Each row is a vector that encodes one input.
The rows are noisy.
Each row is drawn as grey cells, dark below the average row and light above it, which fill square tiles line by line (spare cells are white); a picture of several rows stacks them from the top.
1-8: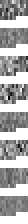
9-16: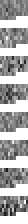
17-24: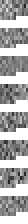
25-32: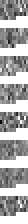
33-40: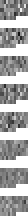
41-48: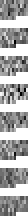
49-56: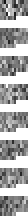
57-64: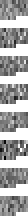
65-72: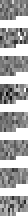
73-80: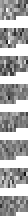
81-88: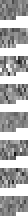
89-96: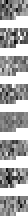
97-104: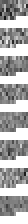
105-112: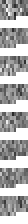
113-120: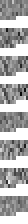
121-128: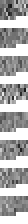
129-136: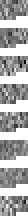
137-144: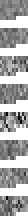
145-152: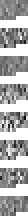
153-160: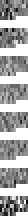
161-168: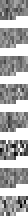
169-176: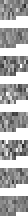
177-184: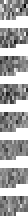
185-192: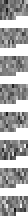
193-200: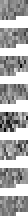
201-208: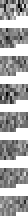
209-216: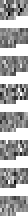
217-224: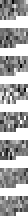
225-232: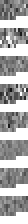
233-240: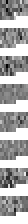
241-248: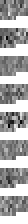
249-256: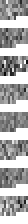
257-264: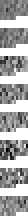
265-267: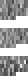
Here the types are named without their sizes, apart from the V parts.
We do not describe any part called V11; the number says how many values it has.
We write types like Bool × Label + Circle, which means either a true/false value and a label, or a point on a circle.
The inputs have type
Bool × (Line × V11 + List(Circle)).
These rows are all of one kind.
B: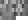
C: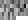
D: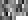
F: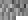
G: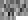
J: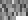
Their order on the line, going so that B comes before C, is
D, B, C, J, G, F.
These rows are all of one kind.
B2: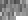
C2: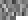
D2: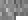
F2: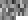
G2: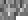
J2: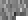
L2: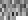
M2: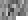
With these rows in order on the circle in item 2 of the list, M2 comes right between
D2 and F2.
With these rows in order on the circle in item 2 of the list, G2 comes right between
B2 and J2.
